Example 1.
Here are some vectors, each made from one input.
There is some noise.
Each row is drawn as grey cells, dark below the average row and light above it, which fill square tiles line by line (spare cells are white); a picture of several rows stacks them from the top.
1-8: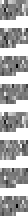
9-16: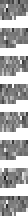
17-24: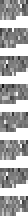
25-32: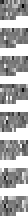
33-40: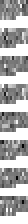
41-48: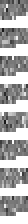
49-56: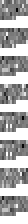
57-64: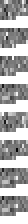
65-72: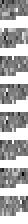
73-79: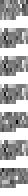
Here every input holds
one of 10 labels.
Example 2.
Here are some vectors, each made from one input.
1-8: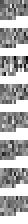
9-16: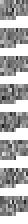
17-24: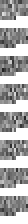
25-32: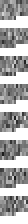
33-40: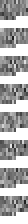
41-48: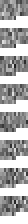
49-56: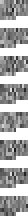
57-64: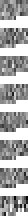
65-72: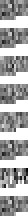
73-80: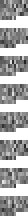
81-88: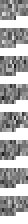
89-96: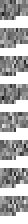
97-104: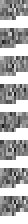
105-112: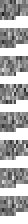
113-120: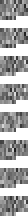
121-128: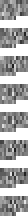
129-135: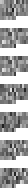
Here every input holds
either a fixed value, or four true/false values.
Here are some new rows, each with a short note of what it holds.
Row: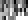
a fixed value
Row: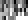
a fixed value
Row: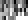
a fixed value
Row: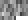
four true/false values
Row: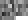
four true/false values
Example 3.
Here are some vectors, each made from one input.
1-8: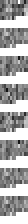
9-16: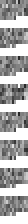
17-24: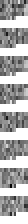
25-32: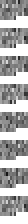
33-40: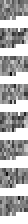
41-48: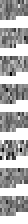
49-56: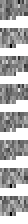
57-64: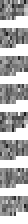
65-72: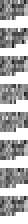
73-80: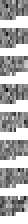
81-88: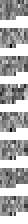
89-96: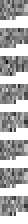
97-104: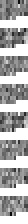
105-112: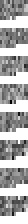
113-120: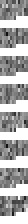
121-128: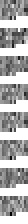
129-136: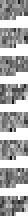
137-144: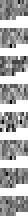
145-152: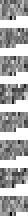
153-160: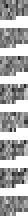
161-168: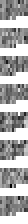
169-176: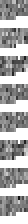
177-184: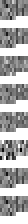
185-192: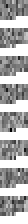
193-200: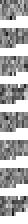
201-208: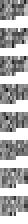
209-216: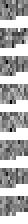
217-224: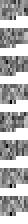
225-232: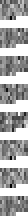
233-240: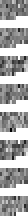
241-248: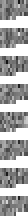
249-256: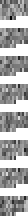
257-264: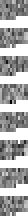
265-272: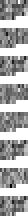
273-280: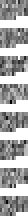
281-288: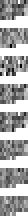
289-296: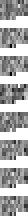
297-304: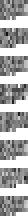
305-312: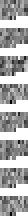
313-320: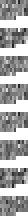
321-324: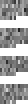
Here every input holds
either a fixed value, or a node of a 16-node tree.
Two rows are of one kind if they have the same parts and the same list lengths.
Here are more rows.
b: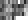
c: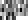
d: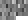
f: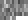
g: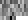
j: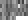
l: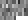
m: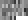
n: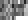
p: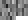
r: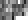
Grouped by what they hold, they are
b, d, f, g, j, l, m, n, p, r
c

